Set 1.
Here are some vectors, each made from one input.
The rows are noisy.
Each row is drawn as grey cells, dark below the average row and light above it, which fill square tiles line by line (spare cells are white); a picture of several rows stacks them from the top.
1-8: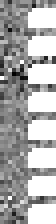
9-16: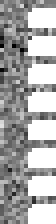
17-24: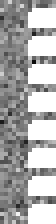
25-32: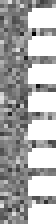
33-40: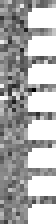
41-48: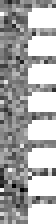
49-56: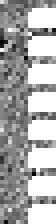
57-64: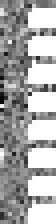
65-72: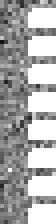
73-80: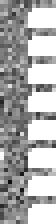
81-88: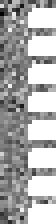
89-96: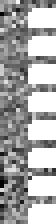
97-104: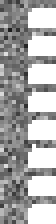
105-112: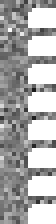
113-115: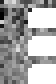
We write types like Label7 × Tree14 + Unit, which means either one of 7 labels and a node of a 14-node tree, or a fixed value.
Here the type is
(Bool × Bool × Bool + Unit) × Tree9 + Unit.
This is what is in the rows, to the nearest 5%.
About 5% of them hold a fixed value. The rest hold a node of a 9-node tree, together with either a fixed value, or three true/false values.
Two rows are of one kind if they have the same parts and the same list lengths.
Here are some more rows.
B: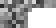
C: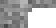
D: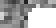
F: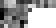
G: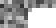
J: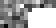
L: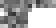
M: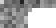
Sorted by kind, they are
B, D, G, J, M
C, L
F

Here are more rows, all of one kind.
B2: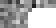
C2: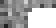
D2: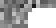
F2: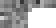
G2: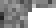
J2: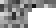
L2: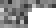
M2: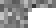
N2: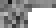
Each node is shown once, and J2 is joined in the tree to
F2 and M2.
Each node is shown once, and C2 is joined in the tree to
G2 and M2.
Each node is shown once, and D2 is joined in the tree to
B2.
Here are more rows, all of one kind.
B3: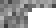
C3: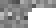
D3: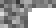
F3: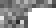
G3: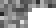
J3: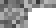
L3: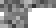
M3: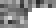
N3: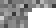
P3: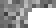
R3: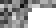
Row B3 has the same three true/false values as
M3, N3 and R3.
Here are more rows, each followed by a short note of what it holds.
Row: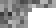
a node of a 9-node tree
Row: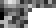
a fixed value
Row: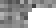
a node of a 9-node tree and three true/false values
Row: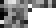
a fixed value
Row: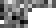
a fixed value
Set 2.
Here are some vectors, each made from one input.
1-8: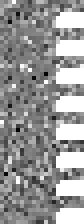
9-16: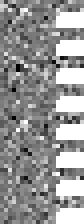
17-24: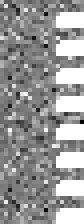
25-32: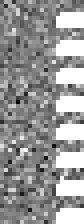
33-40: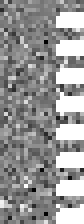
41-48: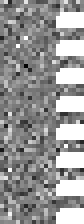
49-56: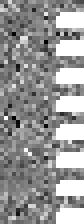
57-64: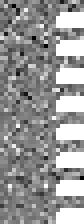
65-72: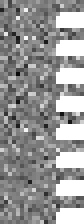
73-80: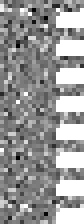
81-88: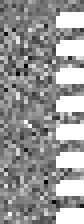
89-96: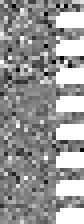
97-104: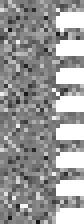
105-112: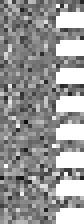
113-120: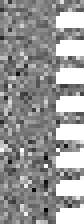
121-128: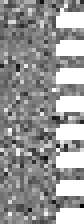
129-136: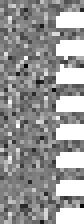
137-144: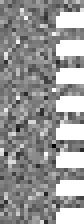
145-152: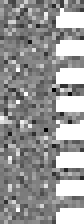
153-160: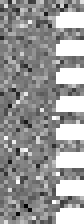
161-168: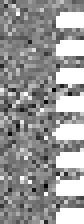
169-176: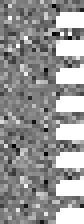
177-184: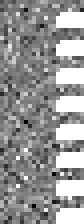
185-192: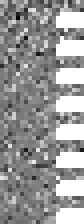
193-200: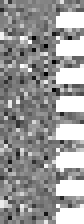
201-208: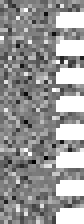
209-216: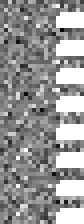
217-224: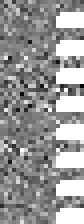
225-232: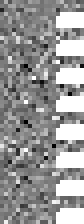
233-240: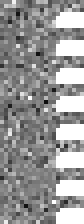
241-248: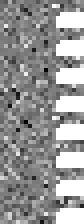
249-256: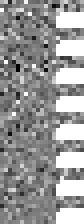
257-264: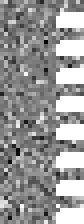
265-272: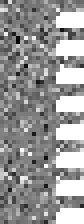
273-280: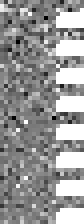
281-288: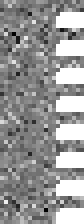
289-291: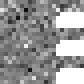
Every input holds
one of 4 labels, together with either a fixed value, or four true/false values.
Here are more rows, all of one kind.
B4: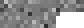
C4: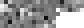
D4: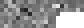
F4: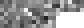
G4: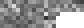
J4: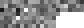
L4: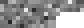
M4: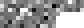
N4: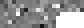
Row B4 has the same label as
D4 and J4.
